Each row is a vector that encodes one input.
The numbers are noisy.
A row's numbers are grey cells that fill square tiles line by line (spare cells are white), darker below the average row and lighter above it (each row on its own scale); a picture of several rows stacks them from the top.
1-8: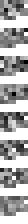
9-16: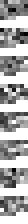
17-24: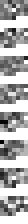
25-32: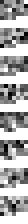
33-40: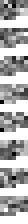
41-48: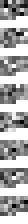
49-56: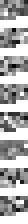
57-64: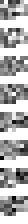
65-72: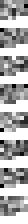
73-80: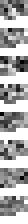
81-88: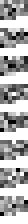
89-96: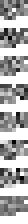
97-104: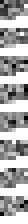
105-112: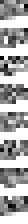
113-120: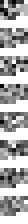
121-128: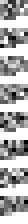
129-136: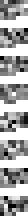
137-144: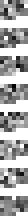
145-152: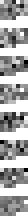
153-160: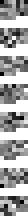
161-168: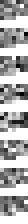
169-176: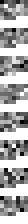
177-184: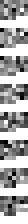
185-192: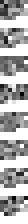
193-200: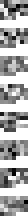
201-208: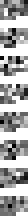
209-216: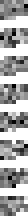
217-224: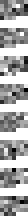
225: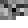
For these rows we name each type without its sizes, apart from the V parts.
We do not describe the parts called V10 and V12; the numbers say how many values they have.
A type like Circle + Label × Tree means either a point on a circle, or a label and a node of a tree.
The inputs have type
Bool × Bool × Bool × Bool × (Line × V10 + V12).
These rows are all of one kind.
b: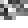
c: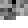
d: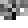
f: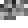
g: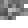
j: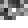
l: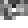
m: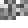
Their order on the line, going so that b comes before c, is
f, b, g, d, l, c, m, j.
